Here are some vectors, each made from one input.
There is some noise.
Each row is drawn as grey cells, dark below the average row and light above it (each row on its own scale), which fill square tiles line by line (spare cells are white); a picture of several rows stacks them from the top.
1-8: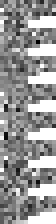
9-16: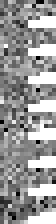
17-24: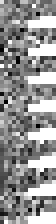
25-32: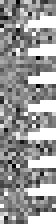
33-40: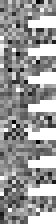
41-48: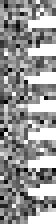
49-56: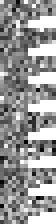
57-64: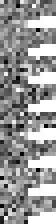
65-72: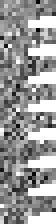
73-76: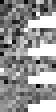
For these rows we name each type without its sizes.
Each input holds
a label, together with either a fixed value, or three true/false values.
